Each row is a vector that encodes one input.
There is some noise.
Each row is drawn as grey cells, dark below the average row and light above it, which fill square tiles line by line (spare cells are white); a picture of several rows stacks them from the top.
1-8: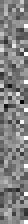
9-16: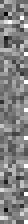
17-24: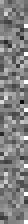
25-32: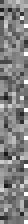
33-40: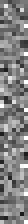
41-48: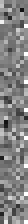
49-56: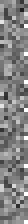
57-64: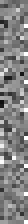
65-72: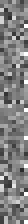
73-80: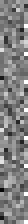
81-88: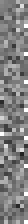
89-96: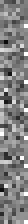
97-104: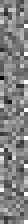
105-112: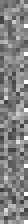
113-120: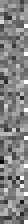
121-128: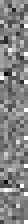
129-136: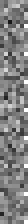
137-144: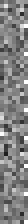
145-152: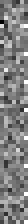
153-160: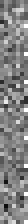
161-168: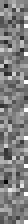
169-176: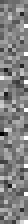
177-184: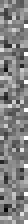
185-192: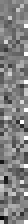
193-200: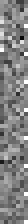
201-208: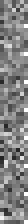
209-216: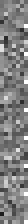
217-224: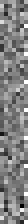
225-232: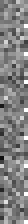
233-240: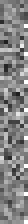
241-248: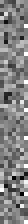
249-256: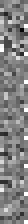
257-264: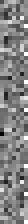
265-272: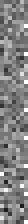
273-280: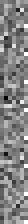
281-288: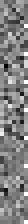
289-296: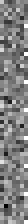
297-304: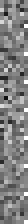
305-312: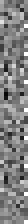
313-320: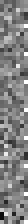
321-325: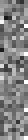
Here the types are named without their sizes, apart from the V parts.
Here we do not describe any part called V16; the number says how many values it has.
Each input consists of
either a point on a circle and a true/false value, or a point on a line and a value of V16.
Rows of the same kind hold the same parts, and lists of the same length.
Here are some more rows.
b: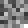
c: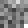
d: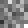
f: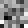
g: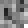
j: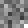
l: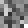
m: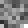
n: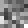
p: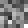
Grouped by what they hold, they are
b, c, d, j, l, m
f, g, n, p

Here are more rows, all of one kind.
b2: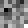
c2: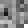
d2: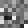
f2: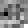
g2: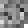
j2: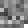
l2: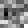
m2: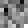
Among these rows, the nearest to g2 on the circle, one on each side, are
c2 and f2.
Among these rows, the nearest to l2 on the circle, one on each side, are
c2 and m2.
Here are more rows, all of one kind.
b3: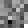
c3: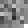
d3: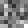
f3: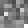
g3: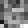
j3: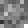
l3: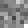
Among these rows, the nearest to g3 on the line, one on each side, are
b3 and j3.
